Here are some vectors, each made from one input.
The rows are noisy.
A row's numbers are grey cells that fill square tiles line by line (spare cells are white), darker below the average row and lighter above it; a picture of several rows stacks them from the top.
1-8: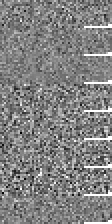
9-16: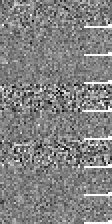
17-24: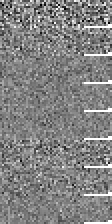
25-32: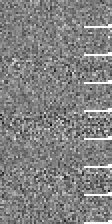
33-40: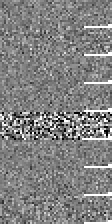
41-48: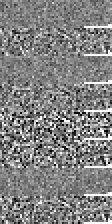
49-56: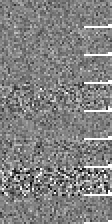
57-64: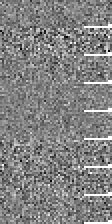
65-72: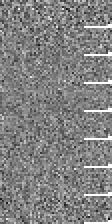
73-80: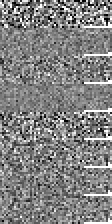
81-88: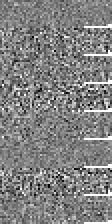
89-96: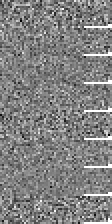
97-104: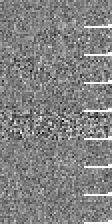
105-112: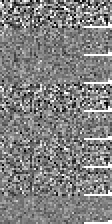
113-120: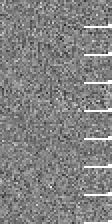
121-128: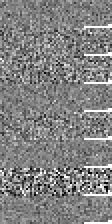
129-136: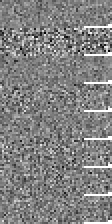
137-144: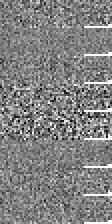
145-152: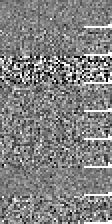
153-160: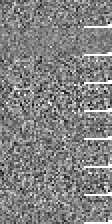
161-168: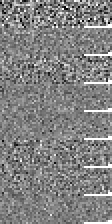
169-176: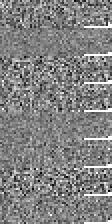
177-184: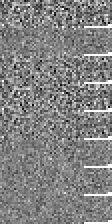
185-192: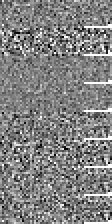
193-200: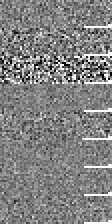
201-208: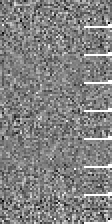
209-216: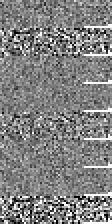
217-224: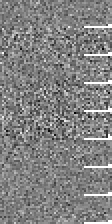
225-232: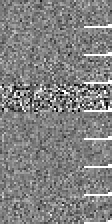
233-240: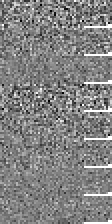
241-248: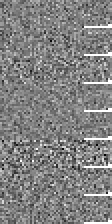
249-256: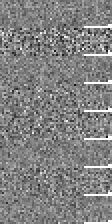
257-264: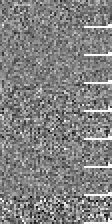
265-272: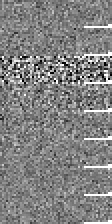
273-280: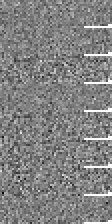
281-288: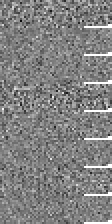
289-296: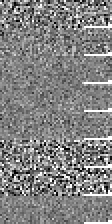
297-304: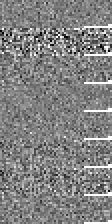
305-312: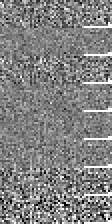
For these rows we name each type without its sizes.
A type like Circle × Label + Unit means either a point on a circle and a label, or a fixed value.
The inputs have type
Circle × (Circle + Tree).
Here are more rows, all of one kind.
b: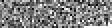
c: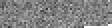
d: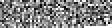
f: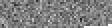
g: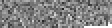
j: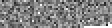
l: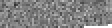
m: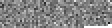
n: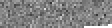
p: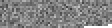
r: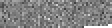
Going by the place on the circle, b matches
g, l and r.
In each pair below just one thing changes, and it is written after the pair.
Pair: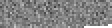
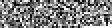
the place on the circle
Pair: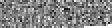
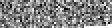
the place on the circle
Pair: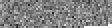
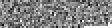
the place on the circle
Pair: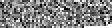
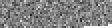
the node of the tree
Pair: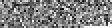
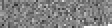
the node of the tree
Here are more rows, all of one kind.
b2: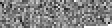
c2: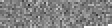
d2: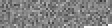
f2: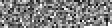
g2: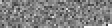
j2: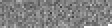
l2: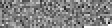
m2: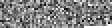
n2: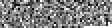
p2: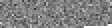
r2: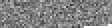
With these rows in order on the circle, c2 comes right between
n2 and p2.
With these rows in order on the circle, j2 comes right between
f2 and r2.
